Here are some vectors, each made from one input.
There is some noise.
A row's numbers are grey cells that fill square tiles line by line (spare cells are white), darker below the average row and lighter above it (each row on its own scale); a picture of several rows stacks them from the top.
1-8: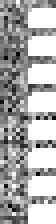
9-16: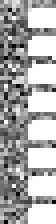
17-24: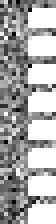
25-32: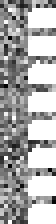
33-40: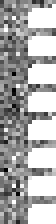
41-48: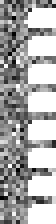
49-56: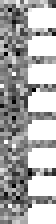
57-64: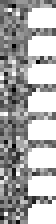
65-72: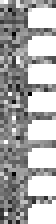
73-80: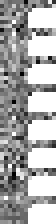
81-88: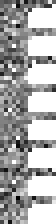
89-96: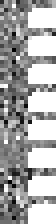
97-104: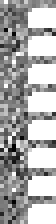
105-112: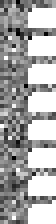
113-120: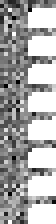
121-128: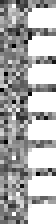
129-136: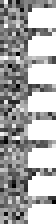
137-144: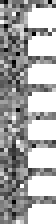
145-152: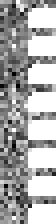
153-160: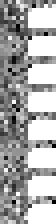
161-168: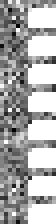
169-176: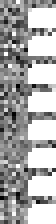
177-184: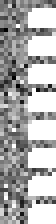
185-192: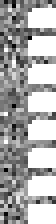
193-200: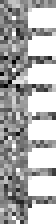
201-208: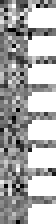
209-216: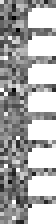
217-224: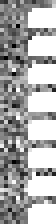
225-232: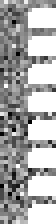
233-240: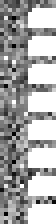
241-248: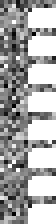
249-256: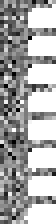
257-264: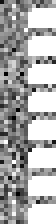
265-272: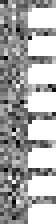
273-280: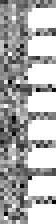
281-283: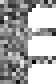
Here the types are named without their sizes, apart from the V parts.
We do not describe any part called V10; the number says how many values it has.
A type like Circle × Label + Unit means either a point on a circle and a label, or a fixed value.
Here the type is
(Bool × Bool × Bool × Bool × Label + V10) × (Label × Label × Label + Unit).
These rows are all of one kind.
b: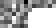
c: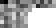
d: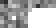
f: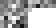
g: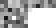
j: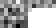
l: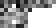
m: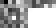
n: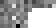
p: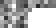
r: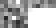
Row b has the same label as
g, n and p.
